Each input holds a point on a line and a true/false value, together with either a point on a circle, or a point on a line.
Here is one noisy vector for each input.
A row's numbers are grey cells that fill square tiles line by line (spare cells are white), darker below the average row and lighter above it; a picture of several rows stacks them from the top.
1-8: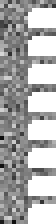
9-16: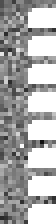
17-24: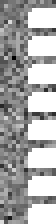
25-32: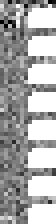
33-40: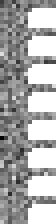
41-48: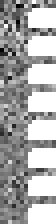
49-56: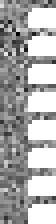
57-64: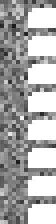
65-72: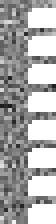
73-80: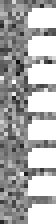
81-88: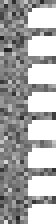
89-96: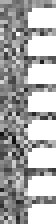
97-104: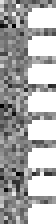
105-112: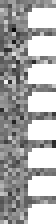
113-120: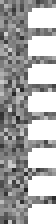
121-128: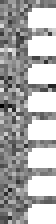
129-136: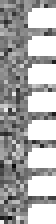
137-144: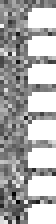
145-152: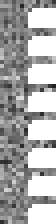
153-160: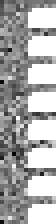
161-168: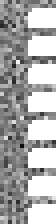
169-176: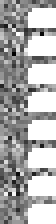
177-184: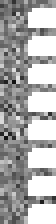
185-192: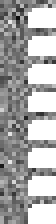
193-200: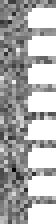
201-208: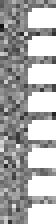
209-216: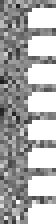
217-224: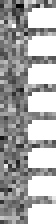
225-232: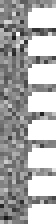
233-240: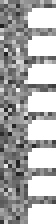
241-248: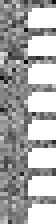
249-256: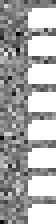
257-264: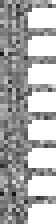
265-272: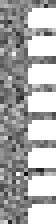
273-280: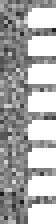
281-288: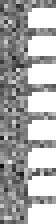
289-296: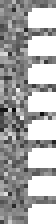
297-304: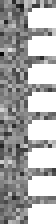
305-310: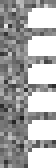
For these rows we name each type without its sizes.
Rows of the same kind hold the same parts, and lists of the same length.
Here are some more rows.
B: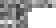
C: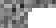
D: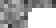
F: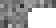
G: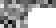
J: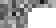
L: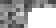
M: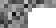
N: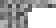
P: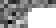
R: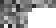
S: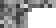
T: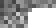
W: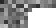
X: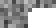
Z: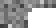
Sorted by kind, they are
B, C, D, F, G, N, S, W, X, Z
J, L, M, P, R, T

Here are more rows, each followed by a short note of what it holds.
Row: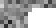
a point on a circle, a point on a line and a true/false value
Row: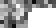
a point on a circle, a point on a line and a true/false value
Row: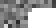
a point on a circle, a point on a line and a true/false value
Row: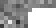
a point on a circle, a point on a line and a true/false value
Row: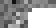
a point on each of two lines and a true/false value
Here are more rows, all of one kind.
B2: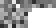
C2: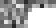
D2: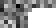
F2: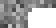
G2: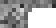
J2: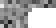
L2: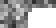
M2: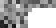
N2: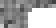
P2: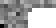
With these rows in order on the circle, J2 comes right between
C2 and N2.
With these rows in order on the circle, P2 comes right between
B2 and M2.
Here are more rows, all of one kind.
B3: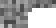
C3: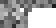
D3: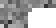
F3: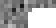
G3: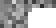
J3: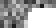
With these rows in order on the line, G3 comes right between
F3 and J3.
